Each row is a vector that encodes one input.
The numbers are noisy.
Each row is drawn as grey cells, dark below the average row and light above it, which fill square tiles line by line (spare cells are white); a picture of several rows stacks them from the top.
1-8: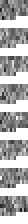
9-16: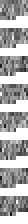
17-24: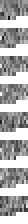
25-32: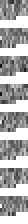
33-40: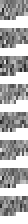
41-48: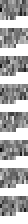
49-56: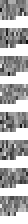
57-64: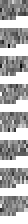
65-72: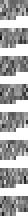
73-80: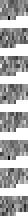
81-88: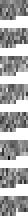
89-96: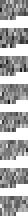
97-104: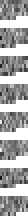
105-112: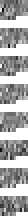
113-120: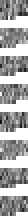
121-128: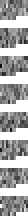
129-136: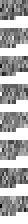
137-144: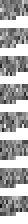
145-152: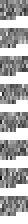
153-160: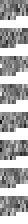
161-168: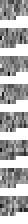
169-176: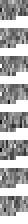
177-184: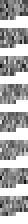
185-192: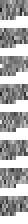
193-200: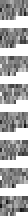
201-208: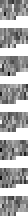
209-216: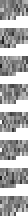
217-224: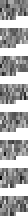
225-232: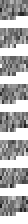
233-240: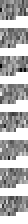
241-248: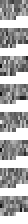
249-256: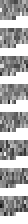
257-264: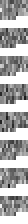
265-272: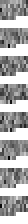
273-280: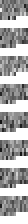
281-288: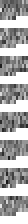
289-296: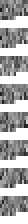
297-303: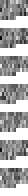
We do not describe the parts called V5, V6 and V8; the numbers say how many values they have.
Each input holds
either four labels (each one of 11), or a node of a 12-node tree, a value of V5, a value of V6 and a value of V8.
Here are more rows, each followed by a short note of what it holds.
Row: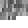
a node of a 12-node tree, a value of V5, a value of V6 and a value of V8
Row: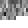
a node of a 12-node tree, a value of V5, a value of V6 and a value of V8
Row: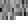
four labels (each one of 11)
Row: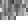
a node of a 12-node tree, a value of V5, a value of V6 and a value of V8
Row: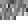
a node of a 12-node tree, a value of V5, a value of V6 and a value of V8
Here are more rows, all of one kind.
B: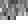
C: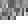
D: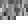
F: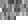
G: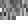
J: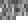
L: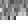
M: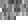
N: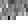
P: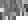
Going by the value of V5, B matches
G, J and N.
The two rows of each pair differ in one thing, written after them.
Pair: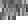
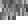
the value of V5
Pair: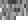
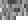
the value of V5
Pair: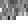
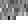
the value of V5
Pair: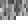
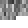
the value of V6
